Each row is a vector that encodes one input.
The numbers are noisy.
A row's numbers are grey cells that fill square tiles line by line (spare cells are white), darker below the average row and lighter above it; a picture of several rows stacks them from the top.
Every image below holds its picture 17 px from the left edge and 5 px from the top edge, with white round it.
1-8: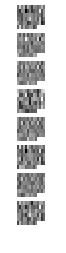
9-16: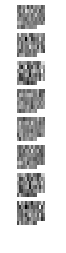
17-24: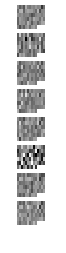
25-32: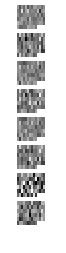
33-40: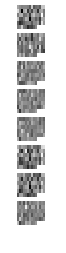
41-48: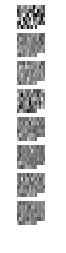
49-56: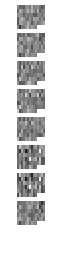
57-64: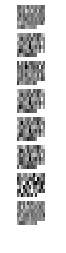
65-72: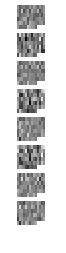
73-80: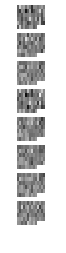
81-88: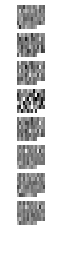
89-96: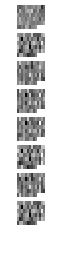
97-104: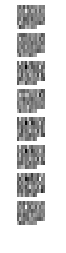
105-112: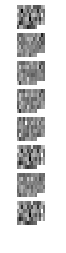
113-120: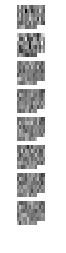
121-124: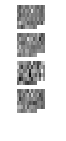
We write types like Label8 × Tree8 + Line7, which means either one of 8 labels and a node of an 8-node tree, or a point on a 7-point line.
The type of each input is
List3(Bool × Line5).
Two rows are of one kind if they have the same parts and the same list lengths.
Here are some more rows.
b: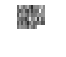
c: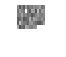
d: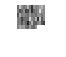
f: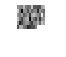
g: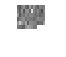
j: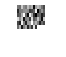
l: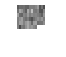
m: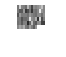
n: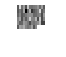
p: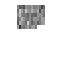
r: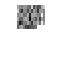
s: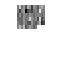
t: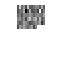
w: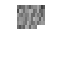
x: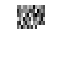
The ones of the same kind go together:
b, d, m, n, s, t
c, g, l, p, w
f, r
j, x

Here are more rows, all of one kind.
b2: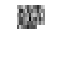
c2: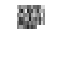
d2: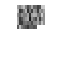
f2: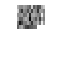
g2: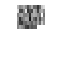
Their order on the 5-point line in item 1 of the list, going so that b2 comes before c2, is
b2, d2, f2, g2, c2.
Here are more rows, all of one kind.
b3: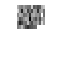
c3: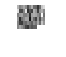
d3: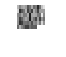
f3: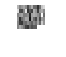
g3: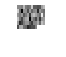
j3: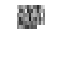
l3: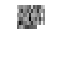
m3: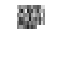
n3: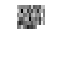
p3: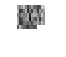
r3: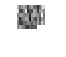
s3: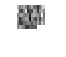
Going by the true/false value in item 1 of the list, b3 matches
g3, l3 and n3.
